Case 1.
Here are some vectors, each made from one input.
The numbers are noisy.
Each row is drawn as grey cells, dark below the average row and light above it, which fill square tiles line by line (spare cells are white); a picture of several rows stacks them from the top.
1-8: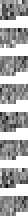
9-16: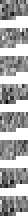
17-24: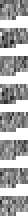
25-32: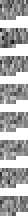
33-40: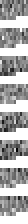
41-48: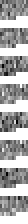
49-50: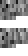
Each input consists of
either one of 7 labels, or a node of a 7-node tree.
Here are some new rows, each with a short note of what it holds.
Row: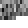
a node of a 7-node tree
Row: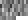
one of 7 labels
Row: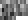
a node of a 7-node tree
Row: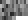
a node of a 7-node tree
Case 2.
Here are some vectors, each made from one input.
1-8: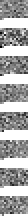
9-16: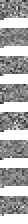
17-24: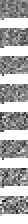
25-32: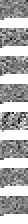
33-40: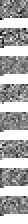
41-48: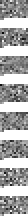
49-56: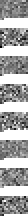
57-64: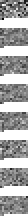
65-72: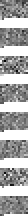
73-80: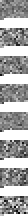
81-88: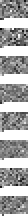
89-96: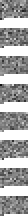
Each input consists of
a point on an 8-point circle and a true/false value.
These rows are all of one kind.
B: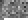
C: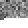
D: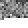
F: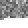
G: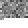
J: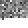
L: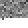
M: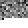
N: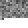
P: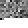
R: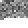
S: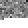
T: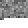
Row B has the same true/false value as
C, F, J and T.
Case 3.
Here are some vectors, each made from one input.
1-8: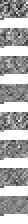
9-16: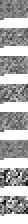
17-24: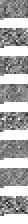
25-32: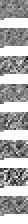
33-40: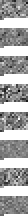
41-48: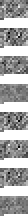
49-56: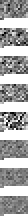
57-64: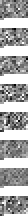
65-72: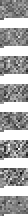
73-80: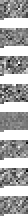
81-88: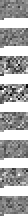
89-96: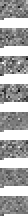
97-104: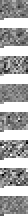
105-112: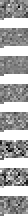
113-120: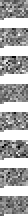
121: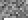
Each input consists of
a point on a 10-point line and a true/false value.
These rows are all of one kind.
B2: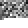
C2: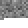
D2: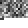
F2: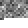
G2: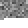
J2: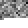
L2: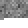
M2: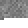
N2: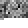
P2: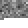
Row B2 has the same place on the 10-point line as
J2, L2, N2 and P2.
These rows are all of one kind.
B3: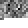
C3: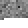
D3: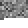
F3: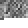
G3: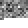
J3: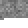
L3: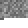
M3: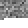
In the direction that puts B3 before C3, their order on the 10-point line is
B3, J3, F3, D3, L3, C3, G3, M3.
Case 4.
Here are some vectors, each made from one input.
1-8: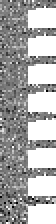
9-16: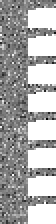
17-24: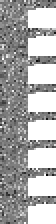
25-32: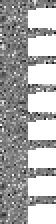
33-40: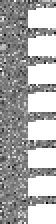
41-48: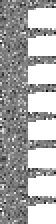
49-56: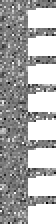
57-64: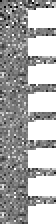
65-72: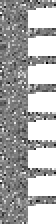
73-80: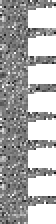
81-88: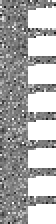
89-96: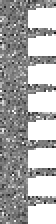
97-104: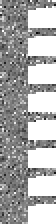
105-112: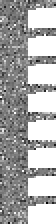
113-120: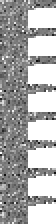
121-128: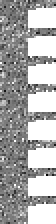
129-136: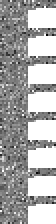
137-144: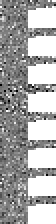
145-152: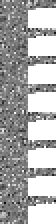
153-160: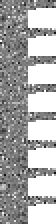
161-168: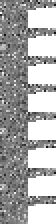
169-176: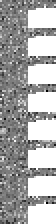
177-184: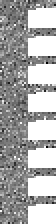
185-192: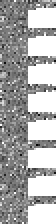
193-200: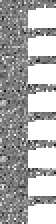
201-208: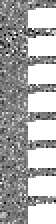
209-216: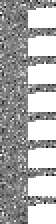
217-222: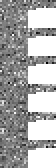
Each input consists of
a list of up to two points on a 6-point circle.
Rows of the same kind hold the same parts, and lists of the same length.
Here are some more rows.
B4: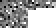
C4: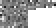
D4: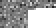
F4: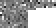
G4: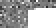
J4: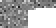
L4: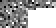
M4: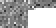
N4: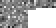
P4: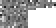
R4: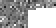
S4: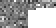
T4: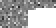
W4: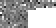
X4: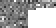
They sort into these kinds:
B4, L4
C4, F4, P4, R4, S4, W4, X4
D4, G4, J4, M4, N4, T4

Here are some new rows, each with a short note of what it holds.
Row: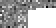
a list of two items
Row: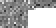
a list of two items
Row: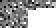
the empty list
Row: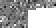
a list of one item
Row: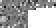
a list of one item
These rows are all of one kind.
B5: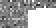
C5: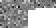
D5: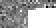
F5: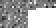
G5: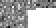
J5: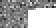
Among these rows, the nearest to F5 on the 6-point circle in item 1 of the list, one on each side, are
G5 and J5.
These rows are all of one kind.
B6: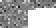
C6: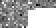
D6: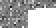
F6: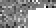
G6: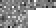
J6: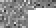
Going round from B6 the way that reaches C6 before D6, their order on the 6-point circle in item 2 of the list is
B6, C6, D6, F6, G6, J6.
